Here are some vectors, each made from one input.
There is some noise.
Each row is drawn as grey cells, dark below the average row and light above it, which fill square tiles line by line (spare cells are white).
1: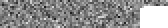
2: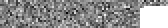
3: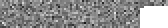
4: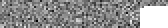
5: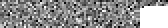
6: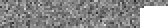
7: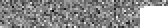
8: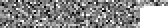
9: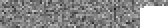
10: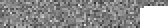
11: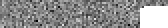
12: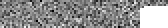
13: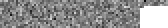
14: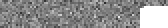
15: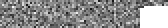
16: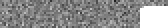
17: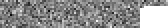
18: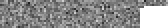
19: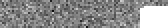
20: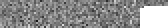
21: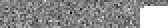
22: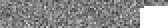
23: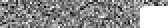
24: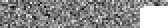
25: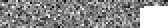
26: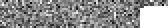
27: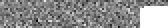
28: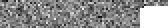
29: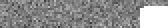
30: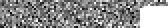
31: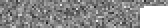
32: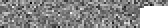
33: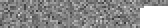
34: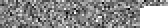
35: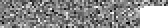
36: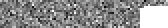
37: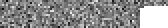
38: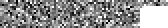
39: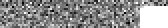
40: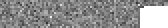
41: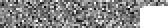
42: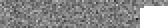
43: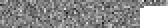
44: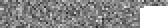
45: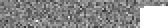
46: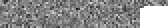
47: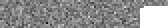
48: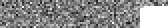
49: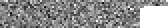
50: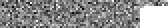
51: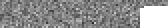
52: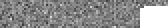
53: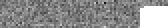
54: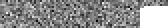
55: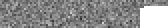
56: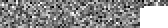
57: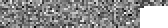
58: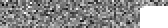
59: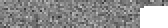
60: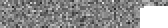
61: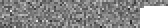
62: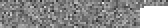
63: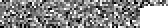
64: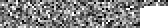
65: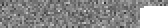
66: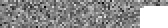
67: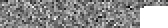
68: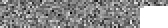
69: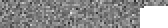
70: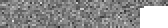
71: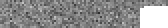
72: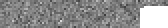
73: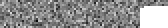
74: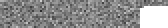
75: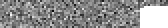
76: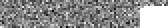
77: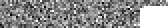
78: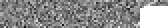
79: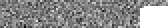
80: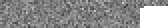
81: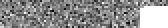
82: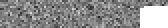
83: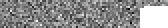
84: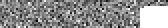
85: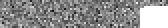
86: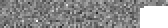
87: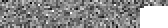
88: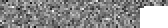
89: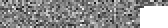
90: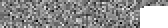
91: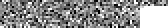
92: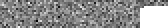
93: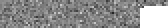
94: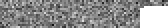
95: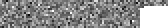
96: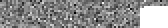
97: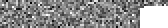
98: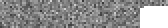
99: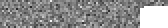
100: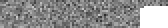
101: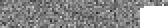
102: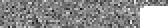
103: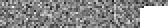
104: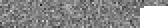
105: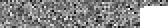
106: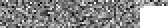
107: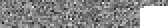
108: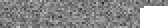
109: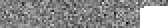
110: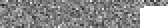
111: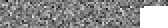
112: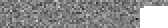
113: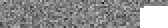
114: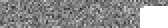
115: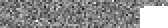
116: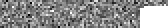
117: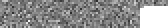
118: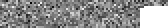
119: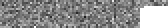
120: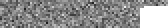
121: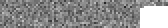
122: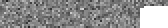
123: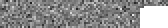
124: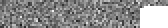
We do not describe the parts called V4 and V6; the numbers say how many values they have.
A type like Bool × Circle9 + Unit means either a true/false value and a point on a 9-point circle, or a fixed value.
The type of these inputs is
Bool × V4 + Line5 × V6.
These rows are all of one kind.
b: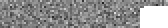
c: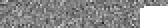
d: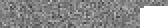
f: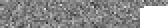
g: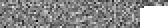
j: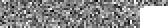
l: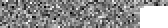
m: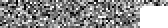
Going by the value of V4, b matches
d and f.
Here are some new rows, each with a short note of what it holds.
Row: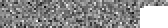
a point on a 5-point line and a value of V6
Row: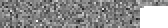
a point on a 5-point line and a value of V6
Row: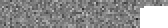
a point on a 5-point line and a value of V6
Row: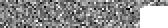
a point on a 5-point line and a value of V6
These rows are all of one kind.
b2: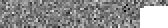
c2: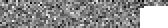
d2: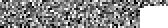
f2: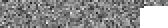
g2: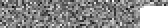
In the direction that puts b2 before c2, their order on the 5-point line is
b2, g2, f2, c2, d2.
